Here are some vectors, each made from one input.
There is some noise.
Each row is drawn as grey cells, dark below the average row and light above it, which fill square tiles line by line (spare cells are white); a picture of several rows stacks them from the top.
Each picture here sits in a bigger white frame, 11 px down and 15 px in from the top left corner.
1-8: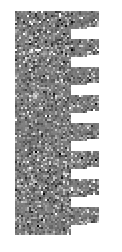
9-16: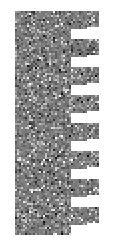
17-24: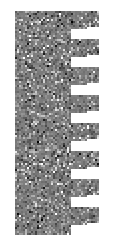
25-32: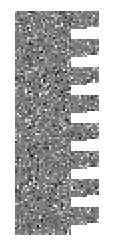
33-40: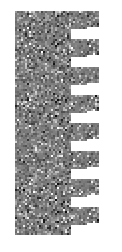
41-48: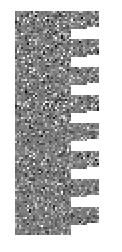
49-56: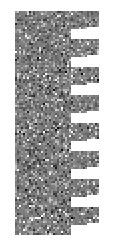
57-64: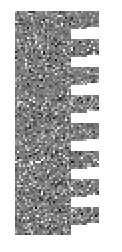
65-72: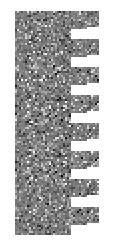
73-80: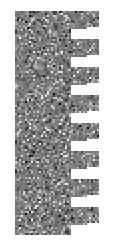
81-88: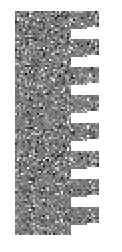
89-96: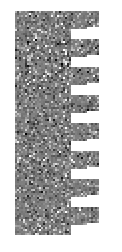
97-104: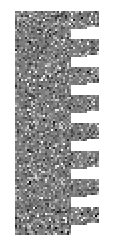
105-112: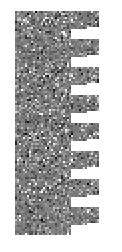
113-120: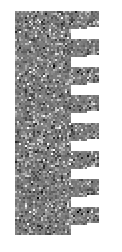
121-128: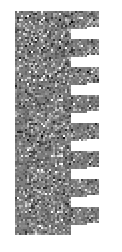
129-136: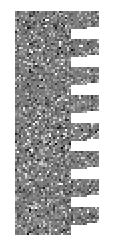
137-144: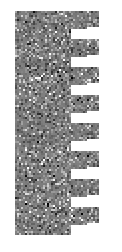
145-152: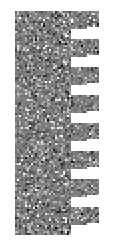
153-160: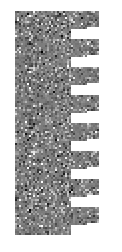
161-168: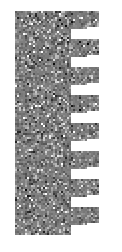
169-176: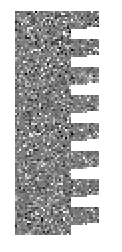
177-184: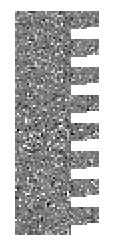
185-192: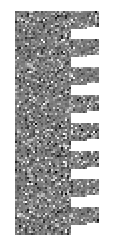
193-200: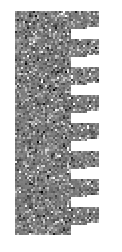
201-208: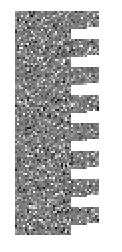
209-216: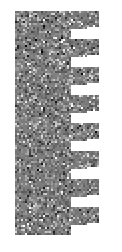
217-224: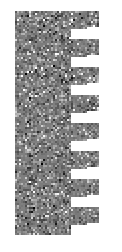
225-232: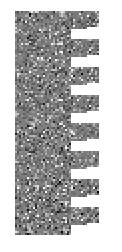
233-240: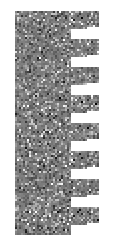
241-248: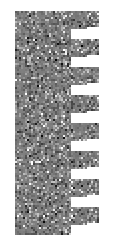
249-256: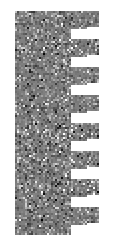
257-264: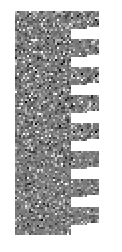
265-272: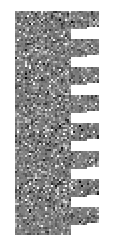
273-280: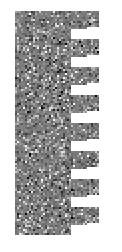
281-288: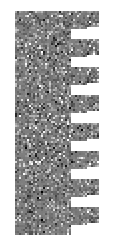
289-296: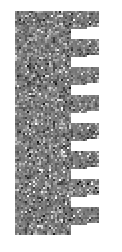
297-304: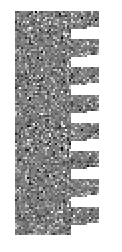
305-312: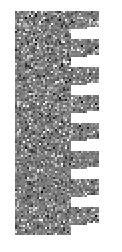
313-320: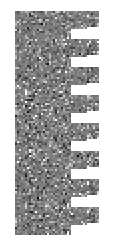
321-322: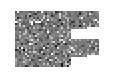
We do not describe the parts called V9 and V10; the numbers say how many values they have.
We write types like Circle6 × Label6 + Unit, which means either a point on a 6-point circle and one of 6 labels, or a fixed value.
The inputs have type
Tree8 × (Tree8 + V10) × V9.
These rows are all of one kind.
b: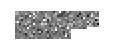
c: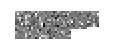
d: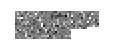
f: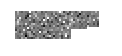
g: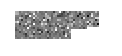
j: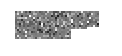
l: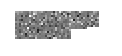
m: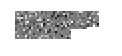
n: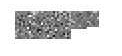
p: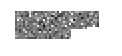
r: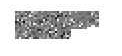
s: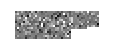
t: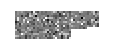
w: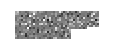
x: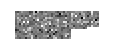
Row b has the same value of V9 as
d, g, j and x.
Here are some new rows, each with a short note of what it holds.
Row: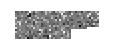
a node of an 8-node tree, a value of V9 and a value of V10
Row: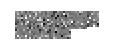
a node of each of two 8-node trees and a value of V9
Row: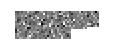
a node of an 8-node tree, a value of V9 and a value of V10
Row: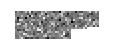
a node of an 8-node tree, a value of V9 and a value of V10
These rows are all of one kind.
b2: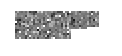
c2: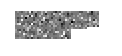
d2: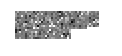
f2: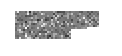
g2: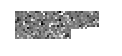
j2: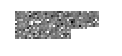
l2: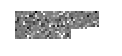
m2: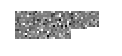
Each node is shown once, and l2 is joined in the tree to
c2, d2, j2 and m2.
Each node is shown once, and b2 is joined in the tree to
j2.
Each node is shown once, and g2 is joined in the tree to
m2.
